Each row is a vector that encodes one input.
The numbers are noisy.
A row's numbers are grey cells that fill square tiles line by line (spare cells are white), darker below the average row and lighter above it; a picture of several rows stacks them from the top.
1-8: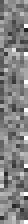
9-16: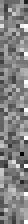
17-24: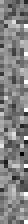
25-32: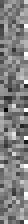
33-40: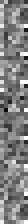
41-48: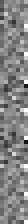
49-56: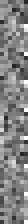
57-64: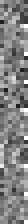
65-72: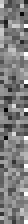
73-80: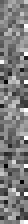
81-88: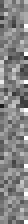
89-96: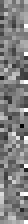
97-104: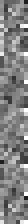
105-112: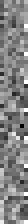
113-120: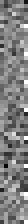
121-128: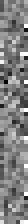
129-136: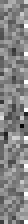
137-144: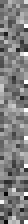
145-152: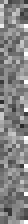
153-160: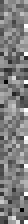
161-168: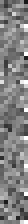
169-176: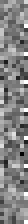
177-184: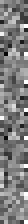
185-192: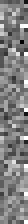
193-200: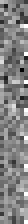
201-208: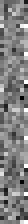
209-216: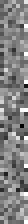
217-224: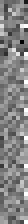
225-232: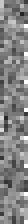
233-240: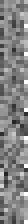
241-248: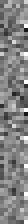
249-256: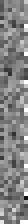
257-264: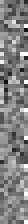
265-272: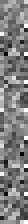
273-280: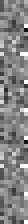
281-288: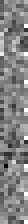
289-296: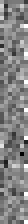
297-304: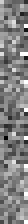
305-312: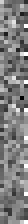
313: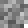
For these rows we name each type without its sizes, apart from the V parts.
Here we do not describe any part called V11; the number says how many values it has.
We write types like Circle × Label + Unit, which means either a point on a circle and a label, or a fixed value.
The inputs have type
Bool × V11 + Tree.
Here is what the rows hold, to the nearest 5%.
About 45% of them hold a node of a tree. The rest hold a true/false value and a value of V11.
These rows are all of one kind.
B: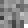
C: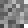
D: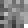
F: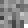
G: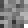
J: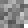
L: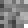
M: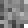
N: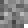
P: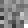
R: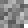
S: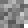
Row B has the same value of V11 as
F, J, R and S.
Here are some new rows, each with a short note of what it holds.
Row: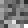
a node of a tree
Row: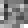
a node of a tree
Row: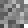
a true/false value and a value of V11
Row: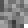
a true/false value and a value of V11
